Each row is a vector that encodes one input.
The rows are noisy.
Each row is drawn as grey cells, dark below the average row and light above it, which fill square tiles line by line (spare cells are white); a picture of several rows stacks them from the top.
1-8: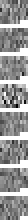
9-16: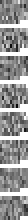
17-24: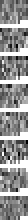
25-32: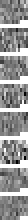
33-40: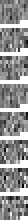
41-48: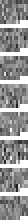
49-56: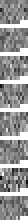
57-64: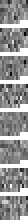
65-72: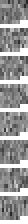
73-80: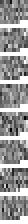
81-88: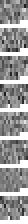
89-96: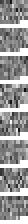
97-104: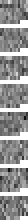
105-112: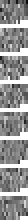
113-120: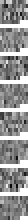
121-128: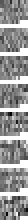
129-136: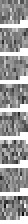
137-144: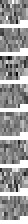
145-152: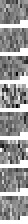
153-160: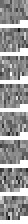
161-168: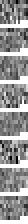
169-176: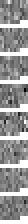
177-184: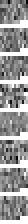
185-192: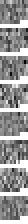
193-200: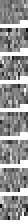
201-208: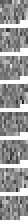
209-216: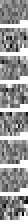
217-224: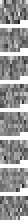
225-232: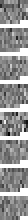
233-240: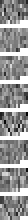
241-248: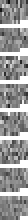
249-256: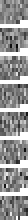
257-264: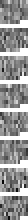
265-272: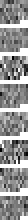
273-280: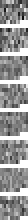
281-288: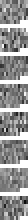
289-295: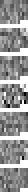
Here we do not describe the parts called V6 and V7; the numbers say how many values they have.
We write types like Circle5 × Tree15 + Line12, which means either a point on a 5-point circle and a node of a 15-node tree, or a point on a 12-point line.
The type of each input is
(Bool × Bool × Bool + V7) × V6 + Line9.
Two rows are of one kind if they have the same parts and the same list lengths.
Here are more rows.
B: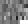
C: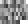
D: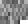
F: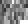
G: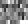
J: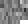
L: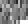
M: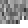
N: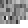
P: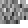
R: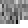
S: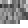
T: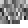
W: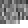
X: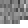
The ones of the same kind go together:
B, F, M, R, T
C, D, L, N, P
G, J, S, W, X

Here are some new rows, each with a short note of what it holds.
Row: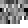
three true/false values and a value of V6
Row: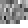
a value of V6 and a value of V7
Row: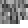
three true/false values and a value of V6
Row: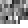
a point on a 9-point line
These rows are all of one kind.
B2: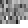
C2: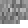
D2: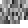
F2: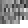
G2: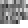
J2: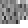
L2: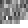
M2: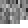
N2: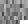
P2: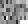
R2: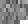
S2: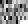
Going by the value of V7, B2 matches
G2, N2 and S2.
